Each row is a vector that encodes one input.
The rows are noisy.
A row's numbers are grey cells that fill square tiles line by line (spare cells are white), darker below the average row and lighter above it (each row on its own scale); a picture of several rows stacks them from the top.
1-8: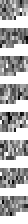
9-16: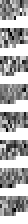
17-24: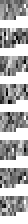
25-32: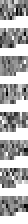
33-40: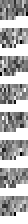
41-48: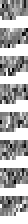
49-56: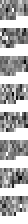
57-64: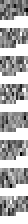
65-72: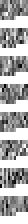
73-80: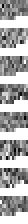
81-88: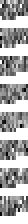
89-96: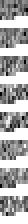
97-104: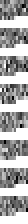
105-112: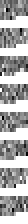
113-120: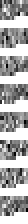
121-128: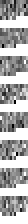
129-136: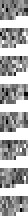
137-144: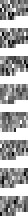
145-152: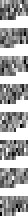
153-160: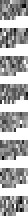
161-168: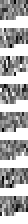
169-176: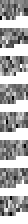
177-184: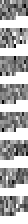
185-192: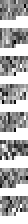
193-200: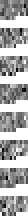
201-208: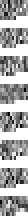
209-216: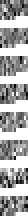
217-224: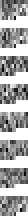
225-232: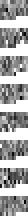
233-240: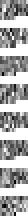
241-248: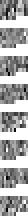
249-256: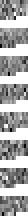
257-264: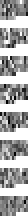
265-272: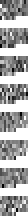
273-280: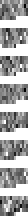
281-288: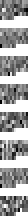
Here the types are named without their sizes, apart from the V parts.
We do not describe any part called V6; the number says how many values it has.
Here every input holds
a list of items, each a label and a value of V6.
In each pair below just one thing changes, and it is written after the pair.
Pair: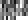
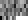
the value of V6 in item 1 of the list
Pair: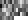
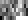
the value of V6 in item 1 of the list
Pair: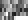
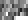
the label in item 2 of the list
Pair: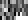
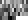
the value of V6 in item 2 of the list
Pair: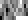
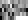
the label in item 1 of the list
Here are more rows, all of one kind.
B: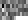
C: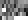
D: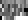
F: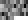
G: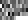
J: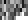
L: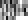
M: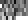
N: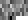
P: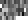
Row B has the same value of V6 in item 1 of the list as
G, M, N and P.
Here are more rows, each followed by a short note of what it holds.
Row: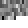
the empty list
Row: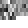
a list of two items
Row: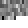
the empty list
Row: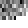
a list of one item
